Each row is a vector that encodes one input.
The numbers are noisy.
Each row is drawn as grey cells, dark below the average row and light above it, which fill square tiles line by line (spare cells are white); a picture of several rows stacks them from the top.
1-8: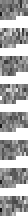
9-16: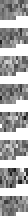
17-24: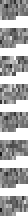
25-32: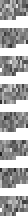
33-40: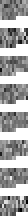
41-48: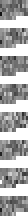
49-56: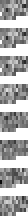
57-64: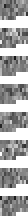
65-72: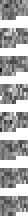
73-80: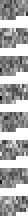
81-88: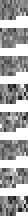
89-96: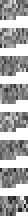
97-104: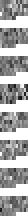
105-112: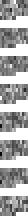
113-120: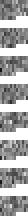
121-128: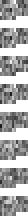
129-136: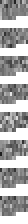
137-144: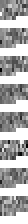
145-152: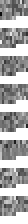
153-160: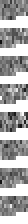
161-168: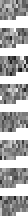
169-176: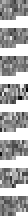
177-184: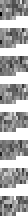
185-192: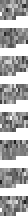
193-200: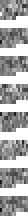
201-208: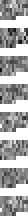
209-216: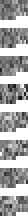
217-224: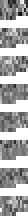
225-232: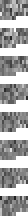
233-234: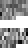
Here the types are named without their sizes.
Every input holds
a true/false value, together with either a point on a circle, or a fixed value.
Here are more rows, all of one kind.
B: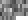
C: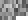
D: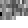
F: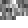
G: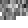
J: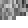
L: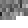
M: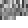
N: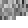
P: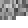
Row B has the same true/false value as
D and L.
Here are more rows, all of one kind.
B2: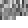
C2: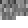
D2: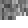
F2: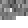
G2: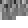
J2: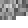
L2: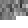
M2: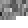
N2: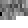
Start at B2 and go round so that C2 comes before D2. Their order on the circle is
B2, M2, J2, F2, C2, G2, D2, L2, N2.
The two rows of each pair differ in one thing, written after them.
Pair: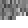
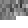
the place on the circle
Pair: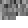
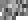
the true/false value
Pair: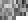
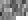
the true/false value
